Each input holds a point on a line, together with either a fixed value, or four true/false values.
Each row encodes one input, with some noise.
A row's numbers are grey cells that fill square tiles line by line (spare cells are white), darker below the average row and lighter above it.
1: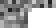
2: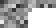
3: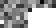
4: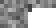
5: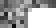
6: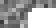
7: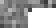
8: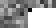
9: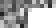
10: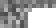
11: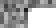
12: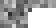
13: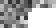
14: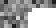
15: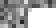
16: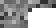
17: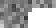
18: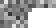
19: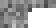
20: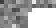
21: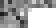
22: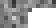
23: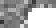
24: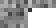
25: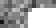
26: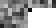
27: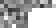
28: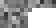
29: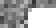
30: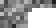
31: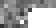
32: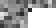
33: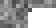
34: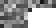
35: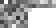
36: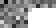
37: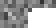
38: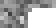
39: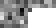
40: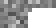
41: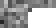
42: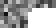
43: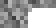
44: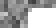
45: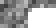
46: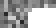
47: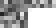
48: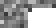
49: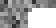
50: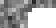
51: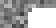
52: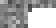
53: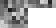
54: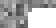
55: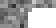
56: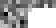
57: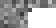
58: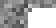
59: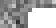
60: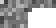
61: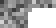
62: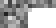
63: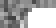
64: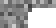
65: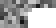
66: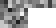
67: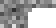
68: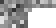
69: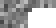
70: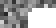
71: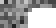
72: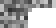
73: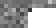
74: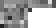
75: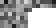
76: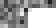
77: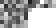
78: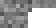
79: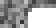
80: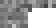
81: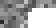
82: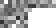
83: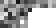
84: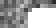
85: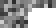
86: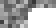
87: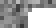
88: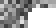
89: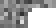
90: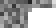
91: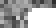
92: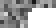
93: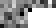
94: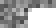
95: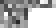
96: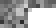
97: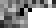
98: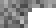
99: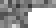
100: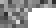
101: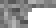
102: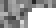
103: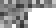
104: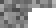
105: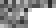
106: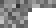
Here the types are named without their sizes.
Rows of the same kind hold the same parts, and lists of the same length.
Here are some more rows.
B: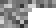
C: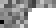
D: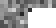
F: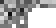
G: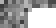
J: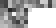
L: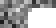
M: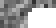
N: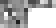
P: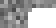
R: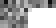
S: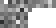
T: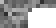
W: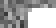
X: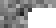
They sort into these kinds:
B, D, F, P, S, T, W, X
C, G, J, L, M, N, R

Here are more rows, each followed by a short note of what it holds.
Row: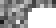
a point on a line
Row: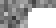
a point on a line
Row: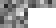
a point on a line
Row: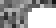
a point on a line
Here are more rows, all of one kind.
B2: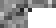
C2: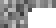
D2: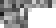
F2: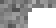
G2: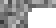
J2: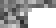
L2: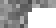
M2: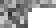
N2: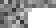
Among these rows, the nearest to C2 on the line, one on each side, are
B2 and L2.
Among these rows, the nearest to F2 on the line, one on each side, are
D2 and L2.
